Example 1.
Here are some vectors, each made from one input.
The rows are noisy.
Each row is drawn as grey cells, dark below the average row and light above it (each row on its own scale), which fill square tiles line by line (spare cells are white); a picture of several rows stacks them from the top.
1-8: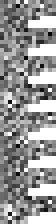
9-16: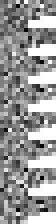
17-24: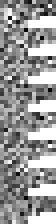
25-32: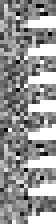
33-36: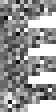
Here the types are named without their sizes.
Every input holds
either a fixed value, or three true/false values.
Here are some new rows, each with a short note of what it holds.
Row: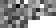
a fixed value
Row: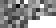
a fixed value
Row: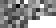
a fixed value
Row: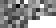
a fixed value
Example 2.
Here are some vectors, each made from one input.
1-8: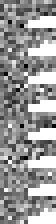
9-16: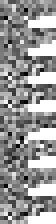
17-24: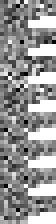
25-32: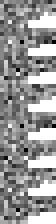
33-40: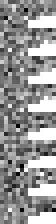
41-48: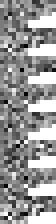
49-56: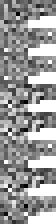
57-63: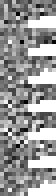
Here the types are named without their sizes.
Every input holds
either a fixed value, or three true/false values.
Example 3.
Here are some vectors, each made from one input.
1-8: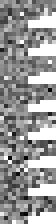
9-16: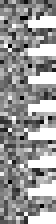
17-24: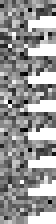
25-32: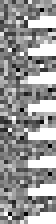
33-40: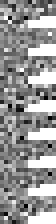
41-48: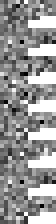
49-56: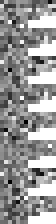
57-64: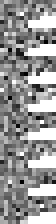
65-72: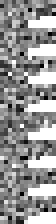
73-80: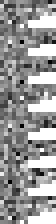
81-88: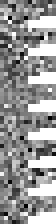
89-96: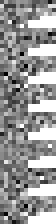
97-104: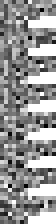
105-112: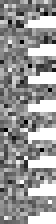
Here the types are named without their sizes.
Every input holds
either a fixed value, or four true/false values.
